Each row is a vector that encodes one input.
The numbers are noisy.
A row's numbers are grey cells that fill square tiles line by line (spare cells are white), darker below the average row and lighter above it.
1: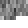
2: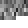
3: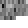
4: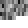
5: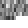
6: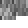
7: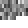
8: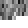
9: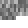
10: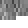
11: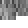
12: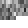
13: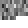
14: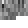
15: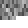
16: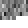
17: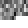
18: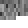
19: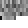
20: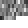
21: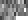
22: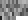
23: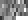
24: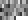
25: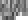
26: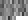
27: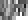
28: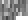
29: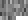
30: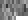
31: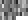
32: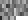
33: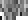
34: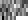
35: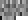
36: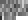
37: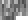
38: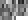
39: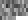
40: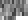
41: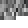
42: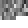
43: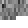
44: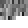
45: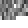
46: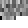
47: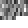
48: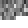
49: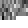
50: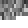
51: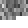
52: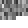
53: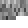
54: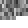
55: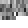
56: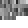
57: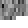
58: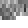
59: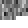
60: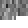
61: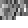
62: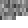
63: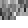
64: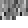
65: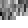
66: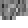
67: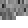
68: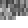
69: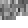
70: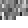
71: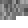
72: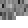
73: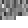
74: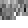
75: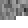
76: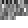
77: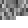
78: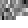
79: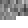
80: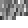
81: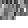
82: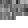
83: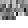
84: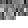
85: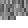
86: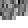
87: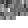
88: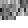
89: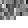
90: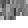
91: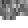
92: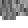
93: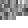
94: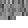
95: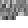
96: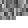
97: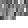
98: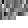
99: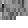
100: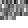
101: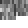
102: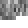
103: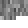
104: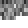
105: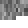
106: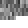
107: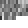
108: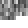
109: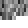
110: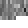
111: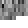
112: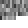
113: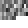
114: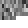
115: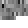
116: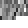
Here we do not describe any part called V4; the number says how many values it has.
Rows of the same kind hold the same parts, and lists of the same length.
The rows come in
3 kinds.
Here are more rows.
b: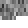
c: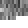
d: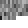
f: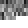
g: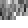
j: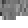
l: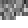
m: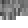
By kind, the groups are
b, c, j, m
d, g
f, l

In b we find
a point on a 6-point circle, a point on a 6-point line, a true/false value and a value of V4.
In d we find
a point on a 6-point line, a true/false value and a value of V4.
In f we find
a point on a 6-point line.
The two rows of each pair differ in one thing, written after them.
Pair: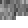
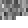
the place on the 6-point line
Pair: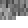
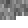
the true/false value
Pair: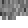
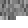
the place on the 6-point circle
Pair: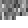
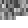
the true/false value
